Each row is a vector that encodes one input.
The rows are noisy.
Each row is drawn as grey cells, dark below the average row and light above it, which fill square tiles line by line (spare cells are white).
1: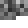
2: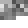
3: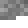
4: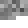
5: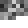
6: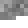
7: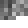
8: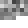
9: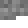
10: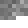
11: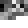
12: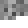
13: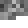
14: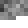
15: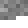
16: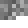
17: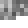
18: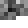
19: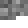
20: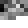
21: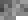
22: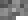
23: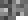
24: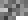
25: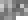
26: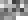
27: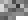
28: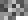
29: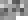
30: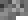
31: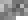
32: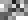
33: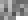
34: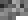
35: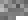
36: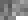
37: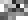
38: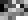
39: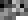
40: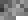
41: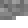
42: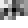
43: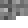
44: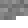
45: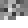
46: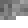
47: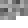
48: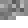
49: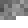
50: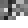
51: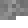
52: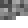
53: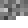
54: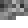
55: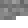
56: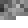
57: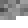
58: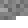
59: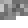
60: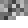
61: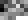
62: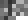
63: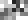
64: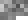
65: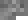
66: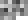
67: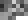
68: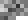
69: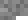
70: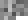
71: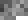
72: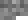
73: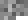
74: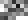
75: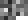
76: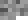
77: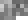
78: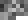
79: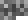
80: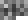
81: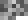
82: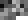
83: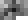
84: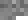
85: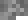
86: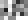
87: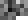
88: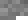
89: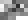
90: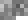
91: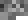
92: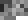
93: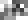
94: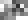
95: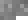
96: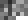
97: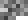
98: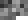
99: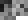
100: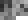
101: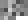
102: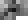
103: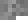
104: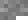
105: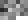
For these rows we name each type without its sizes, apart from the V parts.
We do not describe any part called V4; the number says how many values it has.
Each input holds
a list of items, each a true/false value and a value of V4.
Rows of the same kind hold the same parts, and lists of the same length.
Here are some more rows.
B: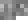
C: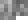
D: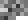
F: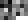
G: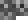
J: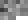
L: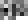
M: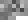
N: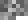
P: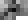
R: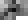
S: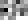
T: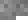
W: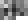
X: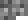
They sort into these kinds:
B, C, D, F, N, T, X
G, L, P, R, W
J, M, S

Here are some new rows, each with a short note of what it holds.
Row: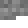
a list of two items
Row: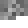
a list of two items
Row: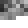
a list of one item
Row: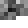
the empty list
